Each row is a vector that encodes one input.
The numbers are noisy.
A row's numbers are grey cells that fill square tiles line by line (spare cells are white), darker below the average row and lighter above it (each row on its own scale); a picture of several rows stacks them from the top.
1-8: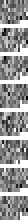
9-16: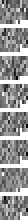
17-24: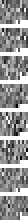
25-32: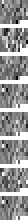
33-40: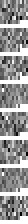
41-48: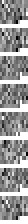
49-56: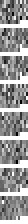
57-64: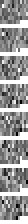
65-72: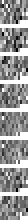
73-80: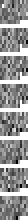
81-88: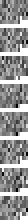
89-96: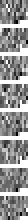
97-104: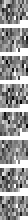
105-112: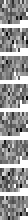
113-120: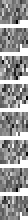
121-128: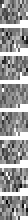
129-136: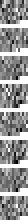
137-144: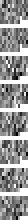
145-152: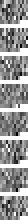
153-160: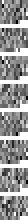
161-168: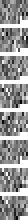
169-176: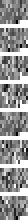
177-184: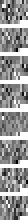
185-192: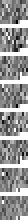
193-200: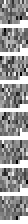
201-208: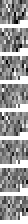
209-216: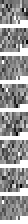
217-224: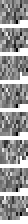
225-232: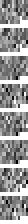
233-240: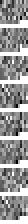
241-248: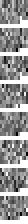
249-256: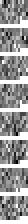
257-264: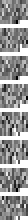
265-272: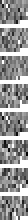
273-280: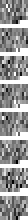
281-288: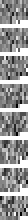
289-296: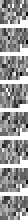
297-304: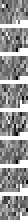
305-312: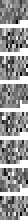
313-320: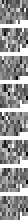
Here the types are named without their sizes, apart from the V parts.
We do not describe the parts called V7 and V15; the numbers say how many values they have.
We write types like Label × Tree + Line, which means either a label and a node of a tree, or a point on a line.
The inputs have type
Bool × ((Circle + Unit) × V7 + V15).
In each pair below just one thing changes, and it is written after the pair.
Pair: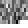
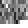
the value of V7
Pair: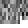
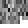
the value of V7
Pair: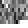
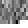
the value of V7
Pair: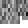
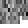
the value of V7
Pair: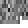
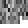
the value of V7
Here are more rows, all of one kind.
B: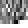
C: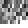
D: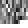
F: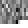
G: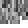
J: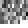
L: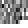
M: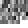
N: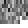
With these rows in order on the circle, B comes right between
G and M.
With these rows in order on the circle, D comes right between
L and M.
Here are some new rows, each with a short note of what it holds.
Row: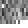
a true/false value and a value of V15
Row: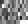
a true/false value and a value of V15
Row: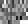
a true/false value and a value of V15
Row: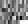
a true/false value and a value of V15
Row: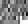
a true/false value and a value of V7
